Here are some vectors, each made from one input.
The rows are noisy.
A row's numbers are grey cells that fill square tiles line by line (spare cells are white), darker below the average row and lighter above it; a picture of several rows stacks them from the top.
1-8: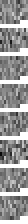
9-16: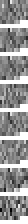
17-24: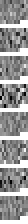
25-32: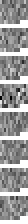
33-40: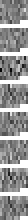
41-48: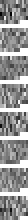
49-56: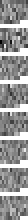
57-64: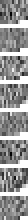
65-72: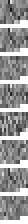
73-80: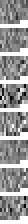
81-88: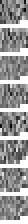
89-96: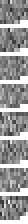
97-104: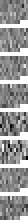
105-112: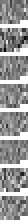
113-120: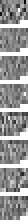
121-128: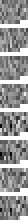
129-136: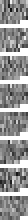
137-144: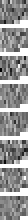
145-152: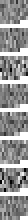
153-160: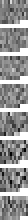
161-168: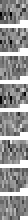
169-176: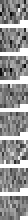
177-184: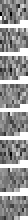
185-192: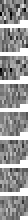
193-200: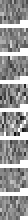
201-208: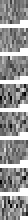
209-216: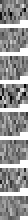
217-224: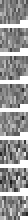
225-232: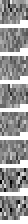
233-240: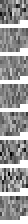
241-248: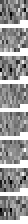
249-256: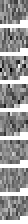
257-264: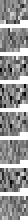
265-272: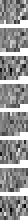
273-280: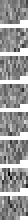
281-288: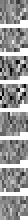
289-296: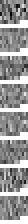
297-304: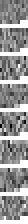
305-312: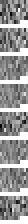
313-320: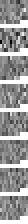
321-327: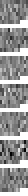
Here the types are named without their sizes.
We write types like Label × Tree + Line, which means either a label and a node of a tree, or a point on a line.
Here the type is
Bool × Bool × Bool × (Tree + Unit) + Label × Line.
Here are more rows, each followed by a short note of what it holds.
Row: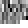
three true/false values
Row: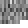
three true/false values
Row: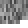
a node of a tree and three true/false values
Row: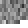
a node of a tree and three true/false values
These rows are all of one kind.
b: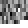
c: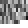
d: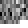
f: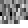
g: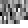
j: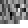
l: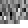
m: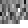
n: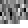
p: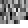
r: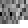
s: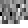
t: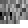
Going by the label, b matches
g, m, r and s.
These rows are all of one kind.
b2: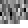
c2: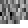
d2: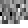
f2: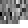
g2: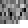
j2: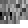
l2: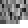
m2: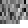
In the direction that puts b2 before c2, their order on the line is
d2, b2, c2, m2, l2, g2, j2, f2.
